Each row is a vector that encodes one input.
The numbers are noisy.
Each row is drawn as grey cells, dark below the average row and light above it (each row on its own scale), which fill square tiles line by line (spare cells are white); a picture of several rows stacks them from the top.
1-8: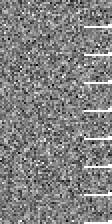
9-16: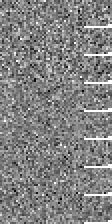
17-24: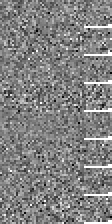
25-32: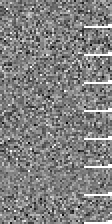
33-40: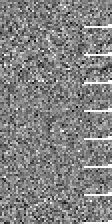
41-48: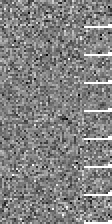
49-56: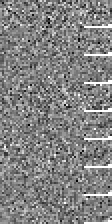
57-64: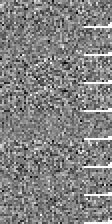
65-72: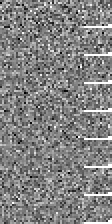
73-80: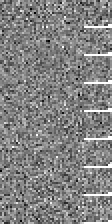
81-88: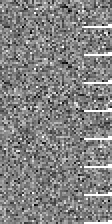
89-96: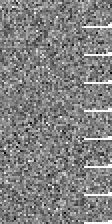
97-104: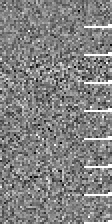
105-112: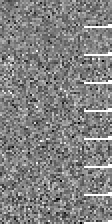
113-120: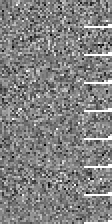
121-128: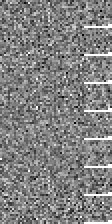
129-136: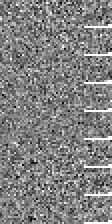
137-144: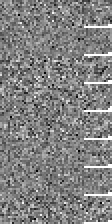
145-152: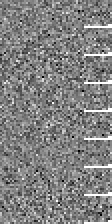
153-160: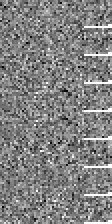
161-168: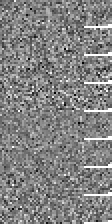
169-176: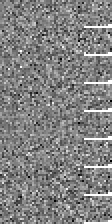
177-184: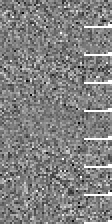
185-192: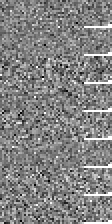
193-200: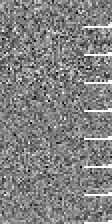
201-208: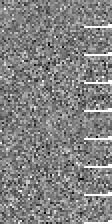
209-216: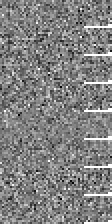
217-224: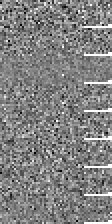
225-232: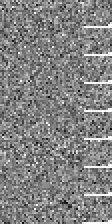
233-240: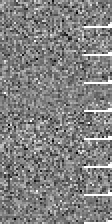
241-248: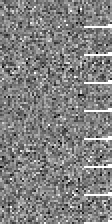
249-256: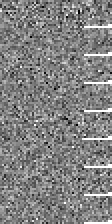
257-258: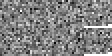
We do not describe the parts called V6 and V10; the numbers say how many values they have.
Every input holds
either one of 4 labels, or one of 7 labels, a true/false value, a value of V6 and a value of V10.
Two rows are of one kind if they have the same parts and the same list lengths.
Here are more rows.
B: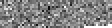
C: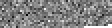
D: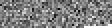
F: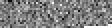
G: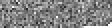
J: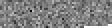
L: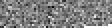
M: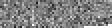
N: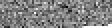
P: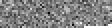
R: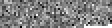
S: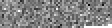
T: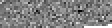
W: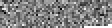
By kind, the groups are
B, C, D, F, J, L, M, P, R, S, T, W
G, N

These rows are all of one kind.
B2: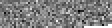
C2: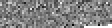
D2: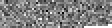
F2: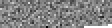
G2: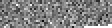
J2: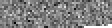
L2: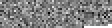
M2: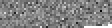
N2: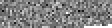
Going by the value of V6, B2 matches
C2, L2 and N2.
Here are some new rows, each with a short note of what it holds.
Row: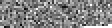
one of 4 labels
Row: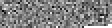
one of 7 labels, a true/false value, a value of V6 and a value of V10
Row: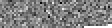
one of 7 labels, a true/false value, a value of V6 and a value of V10
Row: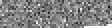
one of 7 labels, a true/false value, a value of V6 and a value of V10
